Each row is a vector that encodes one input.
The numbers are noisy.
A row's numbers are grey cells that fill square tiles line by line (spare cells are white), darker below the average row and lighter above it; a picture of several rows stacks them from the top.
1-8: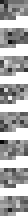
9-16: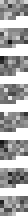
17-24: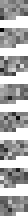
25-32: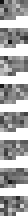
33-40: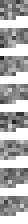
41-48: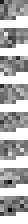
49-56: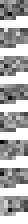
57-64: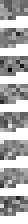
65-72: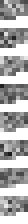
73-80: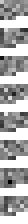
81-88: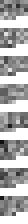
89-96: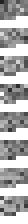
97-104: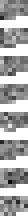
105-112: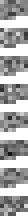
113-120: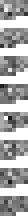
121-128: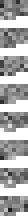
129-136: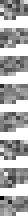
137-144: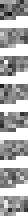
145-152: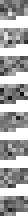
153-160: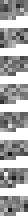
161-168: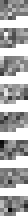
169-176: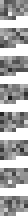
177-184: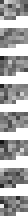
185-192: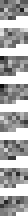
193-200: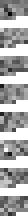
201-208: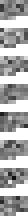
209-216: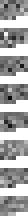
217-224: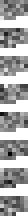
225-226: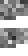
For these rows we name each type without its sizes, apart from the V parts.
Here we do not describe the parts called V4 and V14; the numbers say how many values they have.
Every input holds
a value of V4 and a value of V14, together with a list of points on a circle.
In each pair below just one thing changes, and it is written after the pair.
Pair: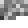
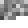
the place on the circle in item 2 of the list
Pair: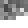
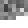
the place on the circle in item 2 of the list
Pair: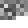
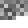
the place on the circle in item 2 of the list
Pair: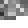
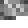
the place on the circle in item 1 of the list
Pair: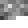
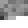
the place on the circle in item 1 of the list
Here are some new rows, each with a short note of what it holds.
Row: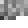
a value of V4 and a value of V14, together with a list of two items
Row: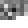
a value of V4 and a value of V14, together with a list of two items
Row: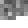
a value of V4 and a value of V14, together with a list of one item
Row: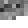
a value of V4 and a value of V14, together with a list of one item
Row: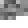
a value of V4 and a value of V14, together with a list of two items
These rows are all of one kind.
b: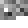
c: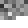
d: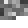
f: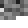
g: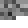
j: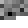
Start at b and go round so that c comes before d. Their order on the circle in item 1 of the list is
b, j, c, f, d, g.
